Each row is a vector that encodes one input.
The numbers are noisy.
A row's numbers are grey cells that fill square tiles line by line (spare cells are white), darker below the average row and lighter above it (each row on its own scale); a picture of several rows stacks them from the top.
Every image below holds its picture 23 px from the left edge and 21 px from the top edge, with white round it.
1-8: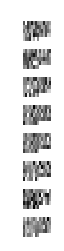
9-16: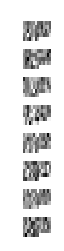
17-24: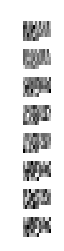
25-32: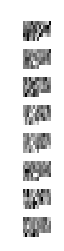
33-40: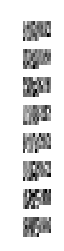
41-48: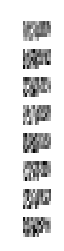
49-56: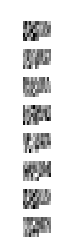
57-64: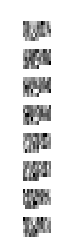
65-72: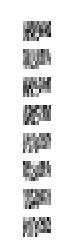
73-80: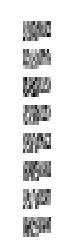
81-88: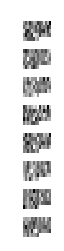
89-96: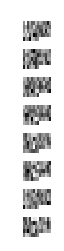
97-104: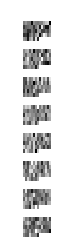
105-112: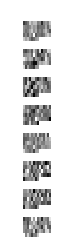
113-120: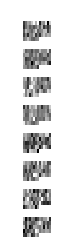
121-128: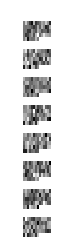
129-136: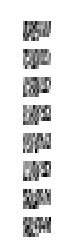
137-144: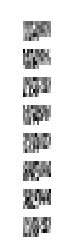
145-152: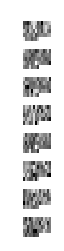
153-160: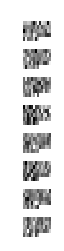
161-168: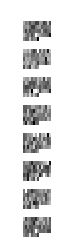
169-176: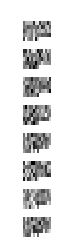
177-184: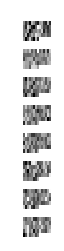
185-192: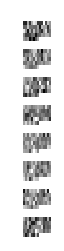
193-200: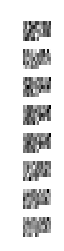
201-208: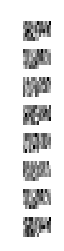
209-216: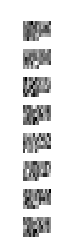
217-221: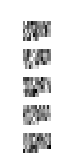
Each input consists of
a point on a 7-point line, together with either one of 6 labels, or a point on an 11-point line.
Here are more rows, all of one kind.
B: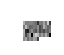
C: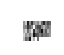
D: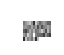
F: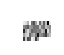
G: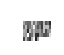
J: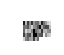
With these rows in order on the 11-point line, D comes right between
F and G.
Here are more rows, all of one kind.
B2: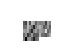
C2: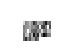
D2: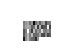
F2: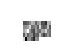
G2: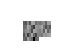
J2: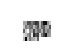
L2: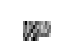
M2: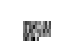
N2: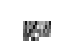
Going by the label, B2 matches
C2 and F2.
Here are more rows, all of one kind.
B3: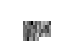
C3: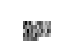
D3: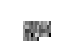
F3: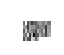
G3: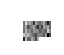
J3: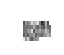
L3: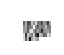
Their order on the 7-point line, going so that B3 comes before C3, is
D3, B3, C3, J3, L3, F3, G3.
